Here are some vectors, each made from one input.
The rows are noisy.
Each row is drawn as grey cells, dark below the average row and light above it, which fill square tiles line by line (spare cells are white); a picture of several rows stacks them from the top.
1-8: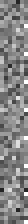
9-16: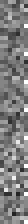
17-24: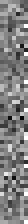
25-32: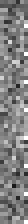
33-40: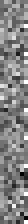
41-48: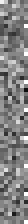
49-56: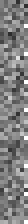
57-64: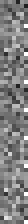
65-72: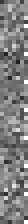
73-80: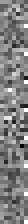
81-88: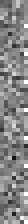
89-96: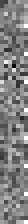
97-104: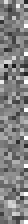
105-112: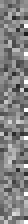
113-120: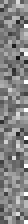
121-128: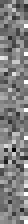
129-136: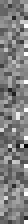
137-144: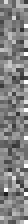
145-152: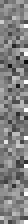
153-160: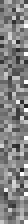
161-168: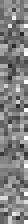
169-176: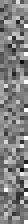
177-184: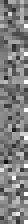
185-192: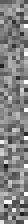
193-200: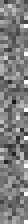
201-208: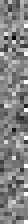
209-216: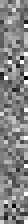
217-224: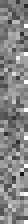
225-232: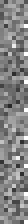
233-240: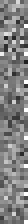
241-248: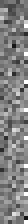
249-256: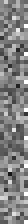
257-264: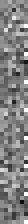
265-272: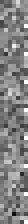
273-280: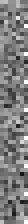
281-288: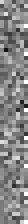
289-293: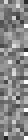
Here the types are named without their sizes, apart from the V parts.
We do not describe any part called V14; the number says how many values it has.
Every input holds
either a fixed value, or a node of a tree, or a true/false value and a value of V14.
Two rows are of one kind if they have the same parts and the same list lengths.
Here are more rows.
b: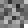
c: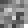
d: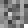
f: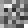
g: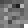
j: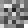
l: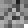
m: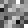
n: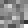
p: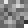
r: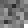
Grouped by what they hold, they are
b, d, g, l, r
c, m, n, p
f, j

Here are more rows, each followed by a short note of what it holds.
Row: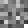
a true/false value and a value of V14
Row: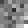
a true/false value and a value of V14
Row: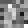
a true/false value and a value of V14
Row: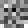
a fixed value
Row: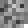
a true/false value and a value of V14
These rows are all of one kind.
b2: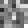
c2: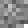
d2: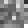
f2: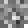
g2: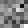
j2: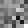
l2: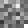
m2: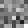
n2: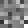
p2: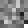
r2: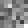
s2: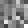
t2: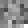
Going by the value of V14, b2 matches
d2, j2, m2 and r2.
